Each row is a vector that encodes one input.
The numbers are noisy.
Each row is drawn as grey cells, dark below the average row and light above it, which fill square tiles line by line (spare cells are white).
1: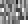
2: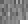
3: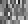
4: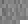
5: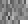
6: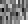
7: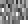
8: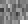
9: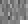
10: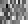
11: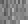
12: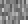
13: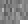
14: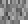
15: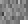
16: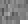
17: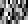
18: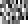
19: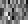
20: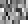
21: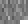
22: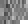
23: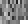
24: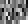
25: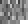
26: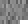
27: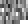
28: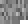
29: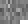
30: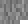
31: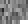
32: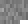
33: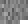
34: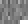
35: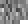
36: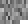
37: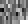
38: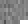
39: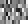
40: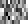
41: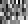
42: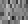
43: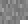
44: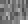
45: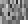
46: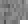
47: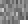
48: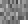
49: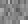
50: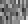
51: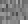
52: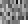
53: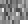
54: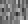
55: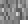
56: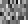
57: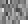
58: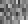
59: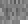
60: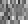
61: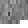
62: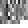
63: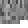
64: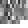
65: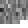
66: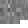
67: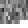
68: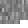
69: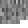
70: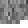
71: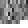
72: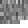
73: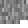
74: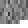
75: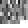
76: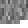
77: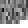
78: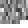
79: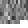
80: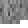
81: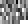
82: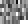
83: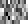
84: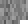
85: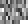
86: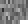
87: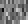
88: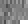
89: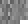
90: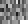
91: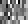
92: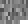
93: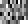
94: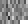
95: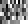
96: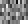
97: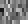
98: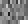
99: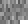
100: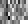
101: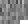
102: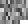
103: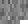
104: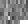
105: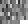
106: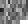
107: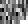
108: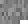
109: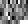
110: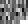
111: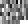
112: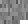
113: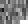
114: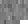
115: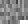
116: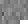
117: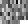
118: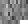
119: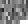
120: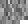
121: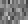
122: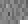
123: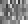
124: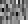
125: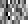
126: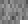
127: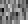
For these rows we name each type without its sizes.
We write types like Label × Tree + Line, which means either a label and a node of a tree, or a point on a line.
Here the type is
(Bool × Bool × Bool × Bool × Bool + Unit) × Label.
